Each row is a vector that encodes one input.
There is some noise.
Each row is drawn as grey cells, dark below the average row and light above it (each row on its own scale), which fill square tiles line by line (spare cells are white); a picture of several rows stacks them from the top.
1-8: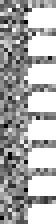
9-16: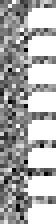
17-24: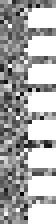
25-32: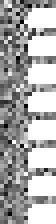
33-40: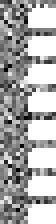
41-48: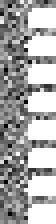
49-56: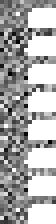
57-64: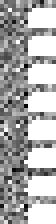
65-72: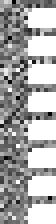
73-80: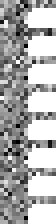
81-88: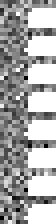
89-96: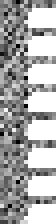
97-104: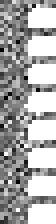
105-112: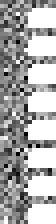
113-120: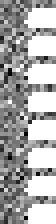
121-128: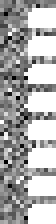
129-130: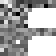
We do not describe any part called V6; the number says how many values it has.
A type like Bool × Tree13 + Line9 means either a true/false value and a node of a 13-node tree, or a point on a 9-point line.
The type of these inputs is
Bool × V6 + Line9.
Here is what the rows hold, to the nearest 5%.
About 55% of them hold a point on a 9-point line. The rest hold a true/false value and a value of V6.
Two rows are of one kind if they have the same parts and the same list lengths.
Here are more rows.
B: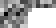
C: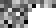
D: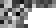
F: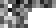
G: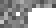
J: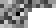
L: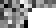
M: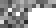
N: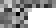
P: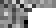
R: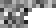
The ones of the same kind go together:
B, D, F, J, N
C, G, L, M, P, R

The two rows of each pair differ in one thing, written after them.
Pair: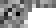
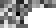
the value of V6
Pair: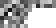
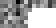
the value of V6
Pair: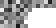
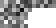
the true/false value
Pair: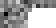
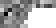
the true/false value
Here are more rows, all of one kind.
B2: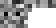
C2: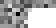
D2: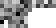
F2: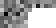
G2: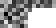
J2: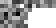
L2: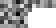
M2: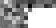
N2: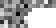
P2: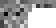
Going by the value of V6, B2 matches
J2 and L2.
